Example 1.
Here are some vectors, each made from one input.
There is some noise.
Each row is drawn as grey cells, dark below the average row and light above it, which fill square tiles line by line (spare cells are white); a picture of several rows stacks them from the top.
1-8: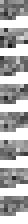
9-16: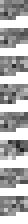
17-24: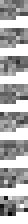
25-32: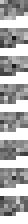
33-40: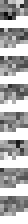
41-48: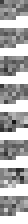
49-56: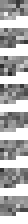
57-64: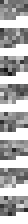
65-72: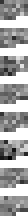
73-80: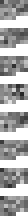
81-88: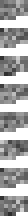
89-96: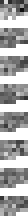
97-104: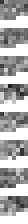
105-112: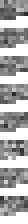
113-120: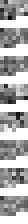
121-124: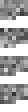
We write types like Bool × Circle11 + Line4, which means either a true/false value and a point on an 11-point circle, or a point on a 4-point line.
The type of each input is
Line9 + Line13.
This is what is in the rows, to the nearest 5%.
About 45% of them hold a point on a 9-point line. The rest hold a point on a 13-point line.
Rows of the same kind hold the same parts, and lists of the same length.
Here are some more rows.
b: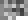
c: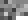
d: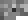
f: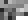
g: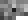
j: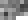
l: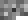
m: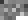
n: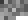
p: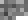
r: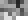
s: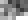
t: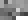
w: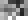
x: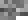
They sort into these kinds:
b, c, d, f, g, l, r, t, w, x
j, m, n, p, s

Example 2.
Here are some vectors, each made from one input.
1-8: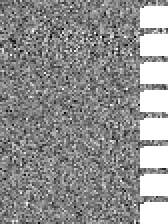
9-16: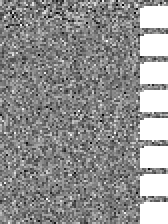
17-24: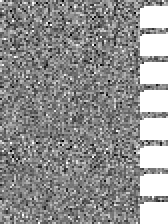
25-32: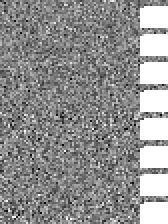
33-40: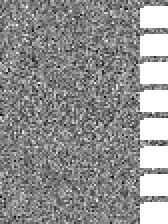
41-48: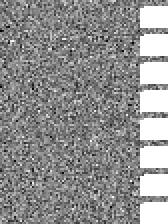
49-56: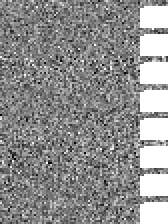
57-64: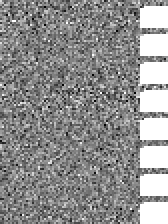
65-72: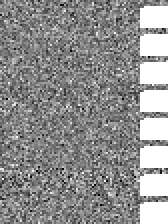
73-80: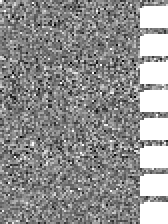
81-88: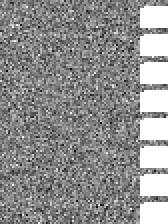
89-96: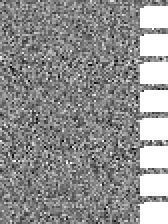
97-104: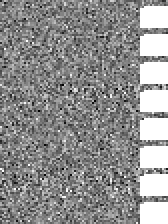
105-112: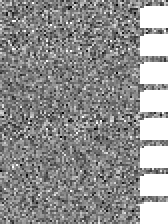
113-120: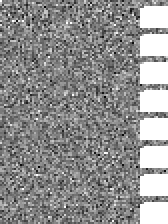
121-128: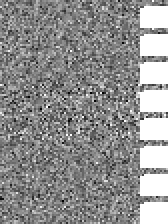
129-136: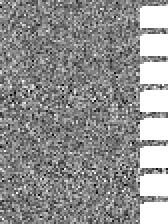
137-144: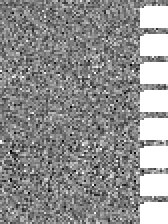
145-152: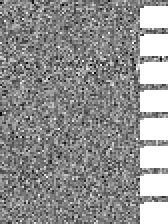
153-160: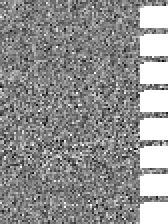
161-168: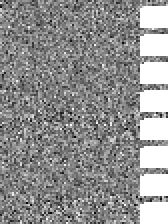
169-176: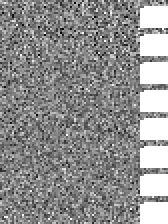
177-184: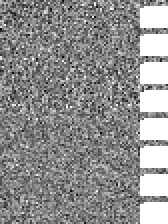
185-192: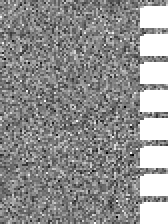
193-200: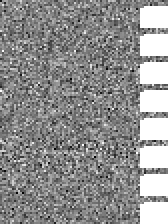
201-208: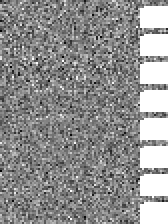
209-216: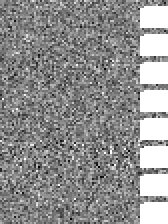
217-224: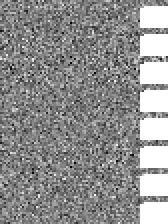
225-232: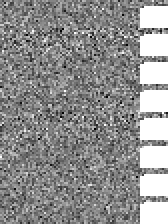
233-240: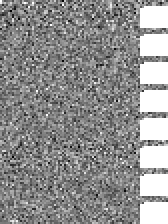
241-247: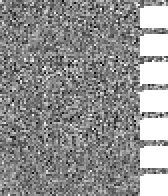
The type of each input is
Label6 × Line7.
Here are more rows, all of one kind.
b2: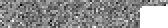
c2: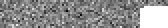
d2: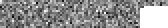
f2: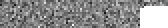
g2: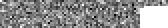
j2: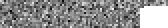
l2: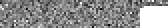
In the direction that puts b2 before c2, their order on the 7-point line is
g2, j2, d2, b2, c2, f2, l2.
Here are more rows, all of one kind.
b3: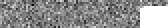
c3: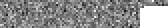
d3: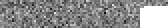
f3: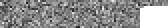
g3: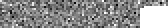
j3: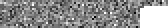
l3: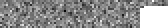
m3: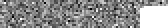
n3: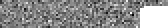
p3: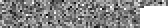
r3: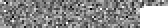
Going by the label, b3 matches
m3 and r3.
